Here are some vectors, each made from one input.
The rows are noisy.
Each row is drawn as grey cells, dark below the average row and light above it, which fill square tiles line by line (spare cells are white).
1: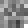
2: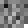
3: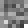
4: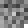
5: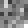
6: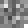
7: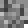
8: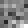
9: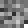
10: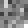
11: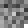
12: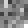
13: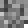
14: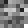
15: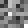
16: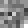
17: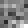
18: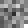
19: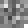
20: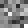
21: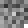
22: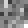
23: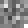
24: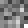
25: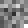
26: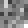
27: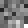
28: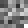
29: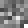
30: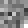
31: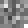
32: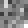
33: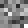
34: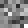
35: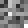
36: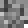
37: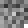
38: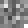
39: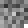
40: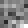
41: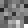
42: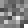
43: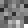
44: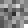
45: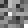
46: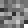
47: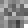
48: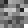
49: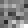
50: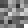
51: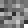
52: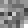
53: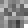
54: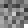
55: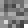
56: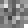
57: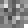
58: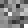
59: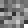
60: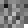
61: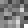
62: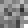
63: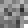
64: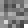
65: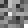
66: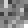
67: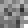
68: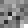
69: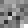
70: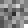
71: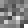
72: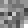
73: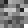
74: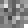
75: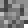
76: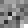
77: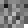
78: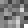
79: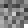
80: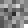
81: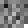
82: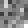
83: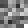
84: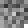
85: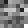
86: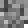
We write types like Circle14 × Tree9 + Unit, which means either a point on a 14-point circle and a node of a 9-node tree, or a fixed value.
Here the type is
Bool × Bool × Bool × Bool + Label4.
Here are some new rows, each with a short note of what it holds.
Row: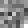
four true/false values
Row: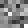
one of 4 labels
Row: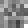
four true/false values
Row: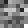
one of 4 labels
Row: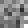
four true/false values
